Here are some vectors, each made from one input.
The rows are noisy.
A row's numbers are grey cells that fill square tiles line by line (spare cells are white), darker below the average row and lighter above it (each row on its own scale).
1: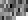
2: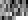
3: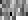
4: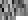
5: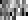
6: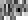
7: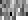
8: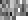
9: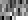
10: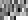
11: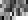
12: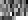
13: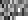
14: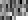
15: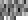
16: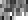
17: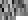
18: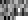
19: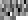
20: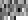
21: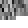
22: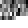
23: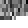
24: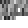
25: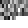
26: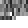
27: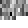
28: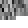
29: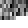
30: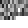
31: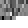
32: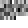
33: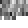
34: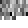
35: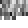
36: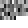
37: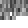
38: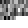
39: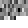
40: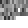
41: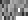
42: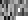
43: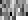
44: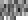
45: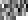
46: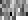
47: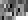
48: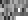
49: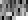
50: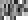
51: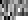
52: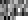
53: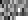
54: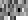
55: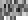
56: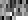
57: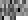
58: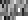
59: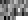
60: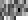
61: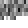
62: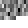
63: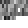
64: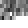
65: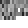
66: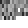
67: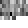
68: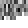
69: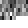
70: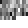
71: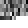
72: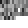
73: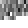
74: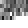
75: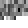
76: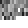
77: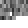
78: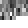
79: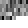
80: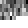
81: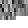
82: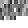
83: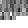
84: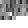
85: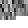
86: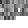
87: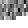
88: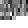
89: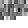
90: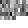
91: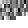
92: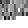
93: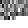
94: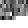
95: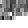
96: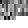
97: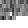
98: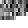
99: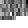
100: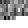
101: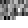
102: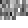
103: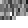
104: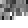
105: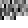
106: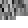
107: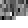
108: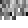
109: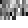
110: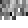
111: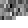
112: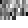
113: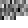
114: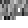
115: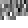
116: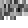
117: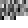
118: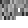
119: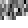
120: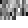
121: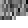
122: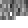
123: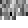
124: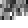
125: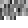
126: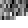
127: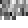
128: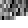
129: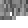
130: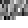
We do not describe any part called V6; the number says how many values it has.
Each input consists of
a list of up to two items, each a true/false value and a value of V6.
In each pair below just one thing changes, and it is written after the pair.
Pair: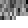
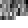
the true/false value in item 2 of the list
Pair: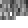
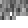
the true/false value in item 2 of the list
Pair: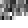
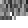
the value of V6 in item 1 of the list
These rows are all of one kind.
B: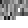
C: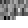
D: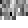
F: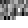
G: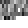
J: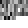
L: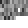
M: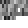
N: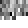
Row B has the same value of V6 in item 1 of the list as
D and J.
